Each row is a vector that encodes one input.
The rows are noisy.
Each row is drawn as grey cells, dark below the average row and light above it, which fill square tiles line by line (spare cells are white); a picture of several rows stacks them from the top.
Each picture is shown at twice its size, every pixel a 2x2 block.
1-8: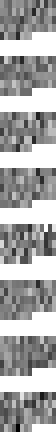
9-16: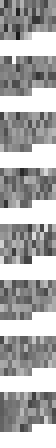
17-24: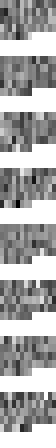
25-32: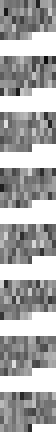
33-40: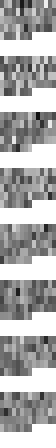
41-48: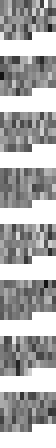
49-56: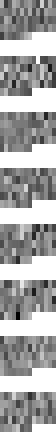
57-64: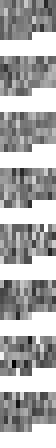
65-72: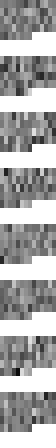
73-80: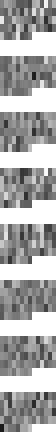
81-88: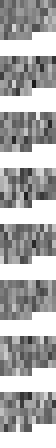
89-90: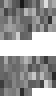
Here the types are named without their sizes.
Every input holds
a point on each of three lines and three true/false values.
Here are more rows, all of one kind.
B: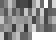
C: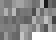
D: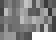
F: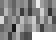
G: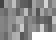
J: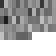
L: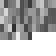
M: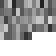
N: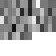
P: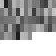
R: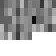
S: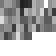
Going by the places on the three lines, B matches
F, N and S.
